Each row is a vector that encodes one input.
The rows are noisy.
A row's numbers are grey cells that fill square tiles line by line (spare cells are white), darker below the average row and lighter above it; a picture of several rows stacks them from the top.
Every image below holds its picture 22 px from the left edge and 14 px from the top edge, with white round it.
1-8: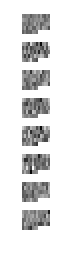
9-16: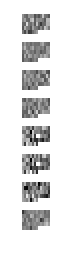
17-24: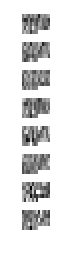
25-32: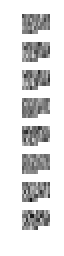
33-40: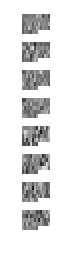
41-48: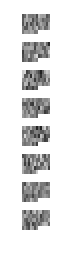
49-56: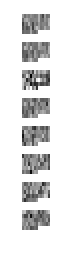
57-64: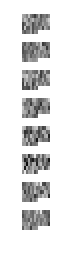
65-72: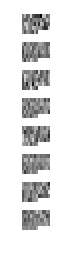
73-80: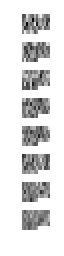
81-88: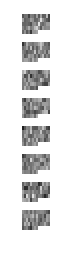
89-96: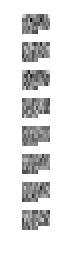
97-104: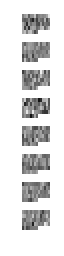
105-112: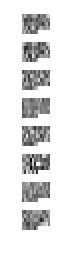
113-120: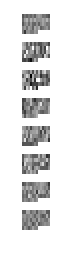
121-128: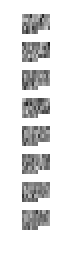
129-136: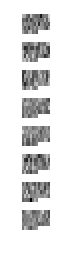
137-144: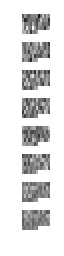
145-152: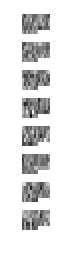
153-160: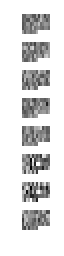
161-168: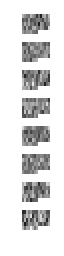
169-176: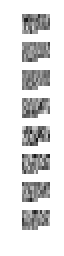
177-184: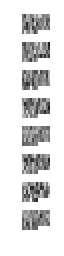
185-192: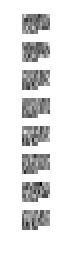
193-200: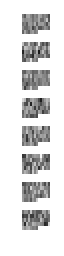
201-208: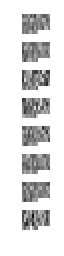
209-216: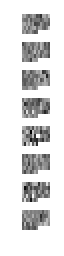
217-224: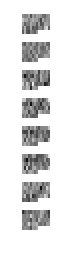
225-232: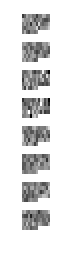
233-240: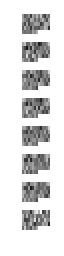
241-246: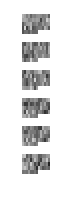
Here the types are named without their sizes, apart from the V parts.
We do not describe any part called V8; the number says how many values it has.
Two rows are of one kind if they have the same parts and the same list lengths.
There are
3 kinds of row.
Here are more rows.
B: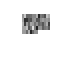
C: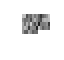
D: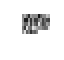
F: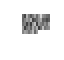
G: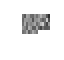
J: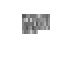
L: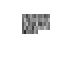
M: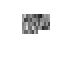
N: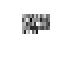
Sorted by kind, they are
B, C, D, M
F, G, J, L
N

